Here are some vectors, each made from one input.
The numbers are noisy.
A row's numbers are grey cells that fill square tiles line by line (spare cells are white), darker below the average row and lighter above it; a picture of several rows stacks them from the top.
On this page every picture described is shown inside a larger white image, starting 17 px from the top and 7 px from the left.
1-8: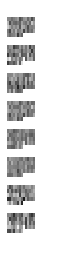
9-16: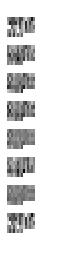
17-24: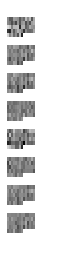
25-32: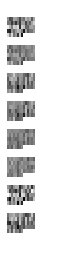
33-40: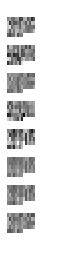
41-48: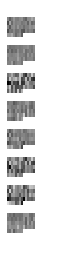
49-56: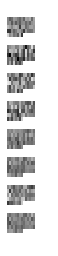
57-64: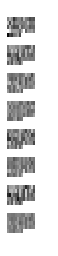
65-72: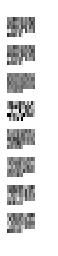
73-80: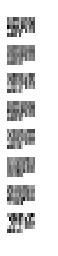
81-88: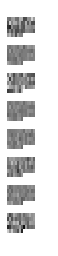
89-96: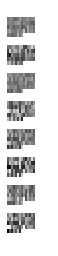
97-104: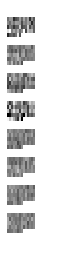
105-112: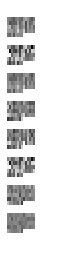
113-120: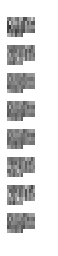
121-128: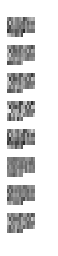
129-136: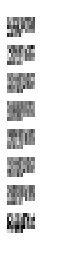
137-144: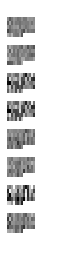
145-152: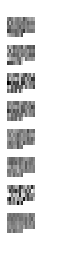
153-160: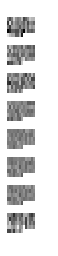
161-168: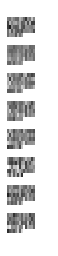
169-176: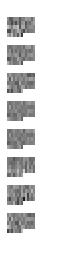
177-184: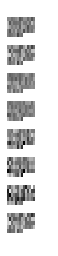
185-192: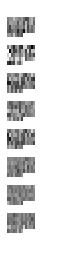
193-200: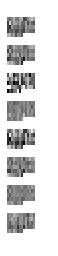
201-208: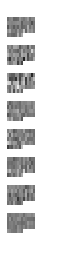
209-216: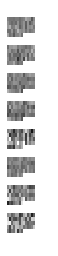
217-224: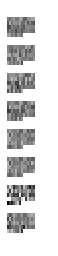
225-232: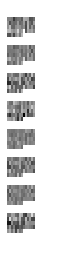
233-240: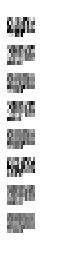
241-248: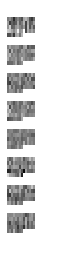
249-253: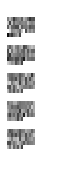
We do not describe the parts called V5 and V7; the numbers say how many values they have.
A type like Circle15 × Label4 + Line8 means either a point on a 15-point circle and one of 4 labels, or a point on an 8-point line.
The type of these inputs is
Bool × Line10 × V5 × V7 + List2(Line4).
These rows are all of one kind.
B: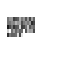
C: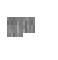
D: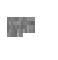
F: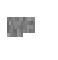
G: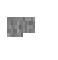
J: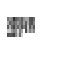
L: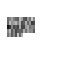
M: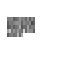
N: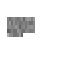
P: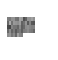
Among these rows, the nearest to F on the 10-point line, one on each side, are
D and J.
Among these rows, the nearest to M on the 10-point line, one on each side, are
B and P.
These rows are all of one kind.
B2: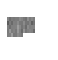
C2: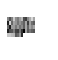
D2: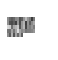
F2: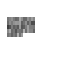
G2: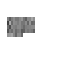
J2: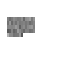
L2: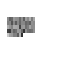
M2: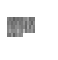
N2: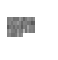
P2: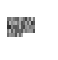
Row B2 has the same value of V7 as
C2, J2 and N2.
